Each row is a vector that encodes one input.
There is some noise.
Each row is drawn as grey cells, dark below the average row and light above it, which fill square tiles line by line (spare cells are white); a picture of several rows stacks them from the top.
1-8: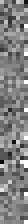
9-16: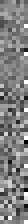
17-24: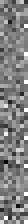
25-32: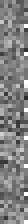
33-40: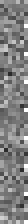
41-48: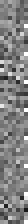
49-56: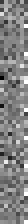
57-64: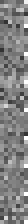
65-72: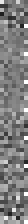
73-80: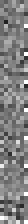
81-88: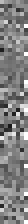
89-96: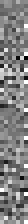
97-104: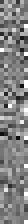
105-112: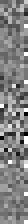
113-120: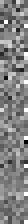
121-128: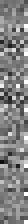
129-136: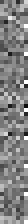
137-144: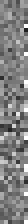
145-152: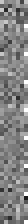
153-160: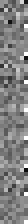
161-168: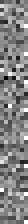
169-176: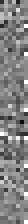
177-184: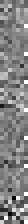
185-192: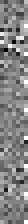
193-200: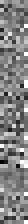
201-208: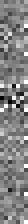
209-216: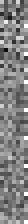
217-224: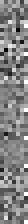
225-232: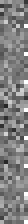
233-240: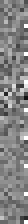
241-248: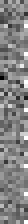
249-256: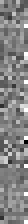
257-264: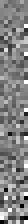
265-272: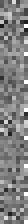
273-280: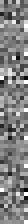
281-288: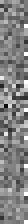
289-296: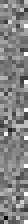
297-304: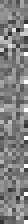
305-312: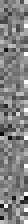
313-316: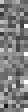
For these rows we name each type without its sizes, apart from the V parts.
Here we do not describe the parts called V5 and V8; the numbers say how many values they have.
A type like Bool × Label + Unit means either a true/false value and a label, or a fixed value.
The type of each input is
Bool × Bool × Bool × Bool + Label + (Line + V5) × V8.
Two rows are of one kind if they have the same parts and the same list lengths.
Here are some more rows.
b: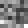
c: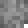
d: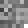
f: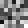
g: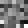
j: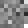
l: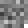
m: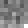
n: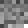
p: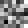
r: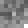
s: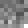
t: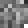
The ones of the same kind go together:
b, f
c, g, p, t
d, j, l
m, n, r, s

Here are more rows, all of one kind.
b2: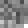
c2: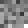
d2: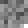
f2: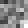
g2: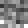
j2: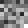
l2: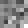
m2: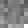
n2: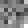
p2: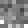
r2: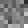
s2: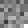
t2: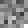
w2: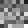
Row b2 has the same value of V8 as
d2, f2, m2 and w2.
